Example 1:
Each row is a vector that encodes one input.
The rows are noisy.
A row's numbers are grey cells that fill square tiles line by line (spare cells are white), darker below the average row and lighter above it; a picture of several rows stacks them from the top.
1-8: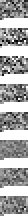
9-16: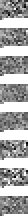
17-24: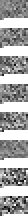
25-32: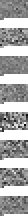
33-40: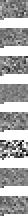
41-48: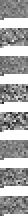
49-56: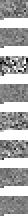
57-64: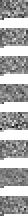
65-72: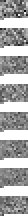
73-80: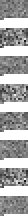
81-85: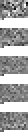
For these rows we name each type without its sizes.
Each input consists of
either a point on a line, or four true/false values.
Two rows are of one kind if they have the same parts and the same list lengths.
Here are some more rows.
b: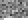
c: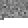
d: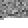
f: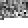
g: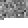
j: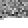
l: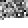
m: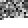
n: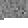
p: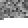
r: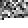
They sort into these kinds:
b, d, j
c, f, g, l, m, n, p, r

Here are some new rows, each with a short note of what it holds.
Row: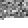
a point on a line
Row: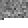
four true/false values
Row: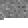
four true/false values
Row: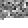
a point on a line
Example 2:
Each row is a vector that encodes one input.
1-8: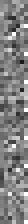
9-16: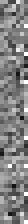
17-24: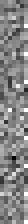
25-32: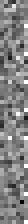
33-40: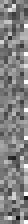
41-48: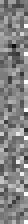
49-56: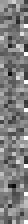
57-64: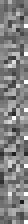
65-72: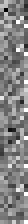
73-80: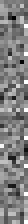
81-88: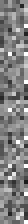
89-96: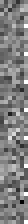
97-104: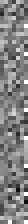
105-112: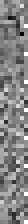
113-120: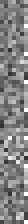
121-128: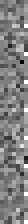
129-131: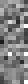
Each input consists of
either one of 7 labels, or a node of a 10-node tree.
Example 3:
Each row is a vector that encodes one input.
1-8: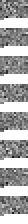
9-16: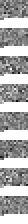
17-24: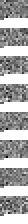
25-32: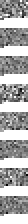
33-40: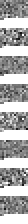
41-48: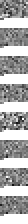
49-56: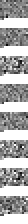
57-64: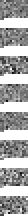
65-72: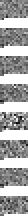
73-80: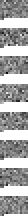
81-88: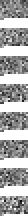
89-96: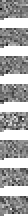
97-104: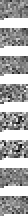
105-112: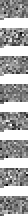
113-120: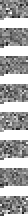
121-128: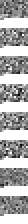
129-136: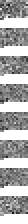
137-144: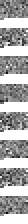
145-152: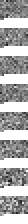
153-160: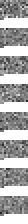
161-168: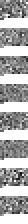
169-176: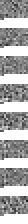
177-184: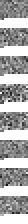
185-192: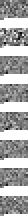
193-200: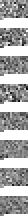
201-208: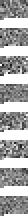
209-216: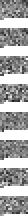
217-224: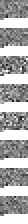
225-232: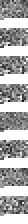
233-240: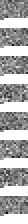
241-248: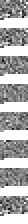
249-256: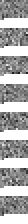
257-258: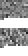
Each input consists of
either a point on a 13-point circle, or a point on a 12-point line.
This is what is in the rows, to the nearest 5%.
About 45% of them hold a point on a 13-point circle. The rest hold a point on a 12-point line.
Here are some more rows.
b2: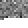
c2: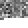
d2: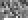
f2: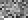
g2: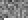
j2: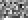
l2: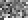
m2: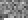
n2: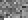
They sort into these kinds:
b2, g2, m2, n2
c2, d2, f2, j2, l2

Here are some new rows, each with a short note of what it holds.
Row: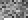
a point on a 12-point line
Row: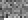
a point on a 13-point circle
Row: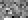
a point on a 12-point line
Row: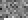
a point on a 13-point circle
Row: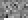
a point on a 13-point circle
